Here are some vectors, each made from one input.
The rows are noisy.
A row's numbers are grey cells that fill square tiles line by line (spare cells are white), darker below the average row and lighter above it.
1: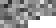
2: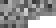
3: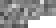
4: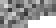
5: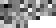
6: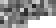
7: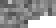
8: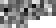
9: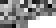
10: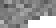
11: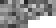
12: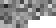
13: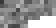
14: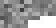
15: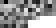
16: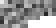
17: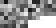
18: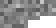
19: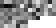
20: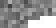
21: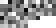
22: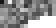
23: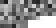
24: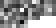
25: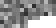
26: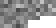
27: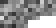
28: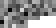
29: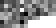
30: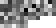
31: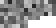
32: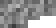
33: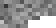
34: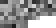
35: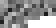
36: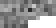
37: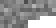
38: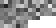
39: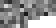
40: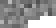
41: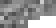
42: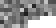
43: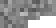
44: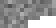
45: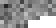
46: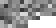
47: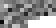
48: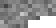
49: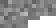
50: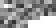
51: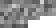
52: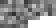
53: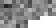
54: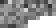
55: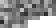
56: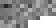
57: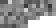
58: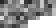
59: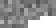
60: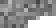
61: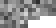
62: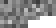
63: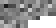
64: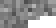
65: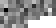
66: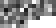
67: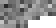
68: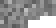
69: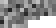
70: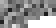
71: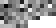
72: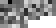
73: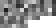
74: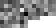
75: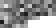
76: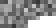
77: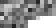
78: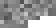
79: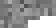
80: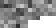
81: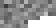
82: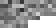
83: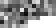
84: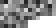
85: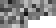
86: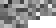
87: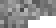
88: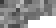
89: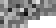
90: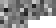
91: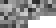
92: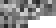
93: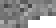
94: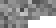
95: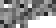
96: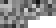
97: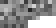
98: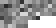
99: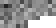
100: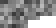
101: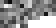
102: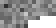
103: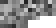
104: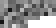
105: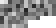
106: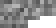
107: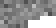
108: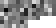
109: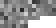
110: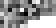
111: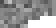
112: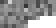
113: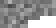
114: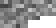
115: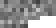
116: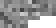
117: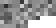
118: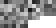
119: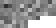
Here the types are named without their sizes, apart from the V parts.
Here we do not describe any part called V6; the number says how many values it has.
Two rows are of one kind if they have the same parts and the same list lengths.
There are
3 kinds of row.
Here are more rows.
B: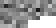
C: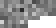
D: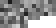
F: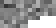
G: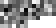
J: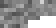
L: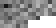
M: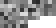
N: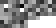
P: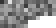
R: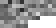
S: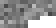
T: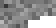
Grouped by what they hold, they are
B, C, F, L, M, P, S, T
D, G, N
J, R

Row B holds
three true/false values and a value of V6.
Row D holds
a node of a tree.
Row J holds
a value of V6.
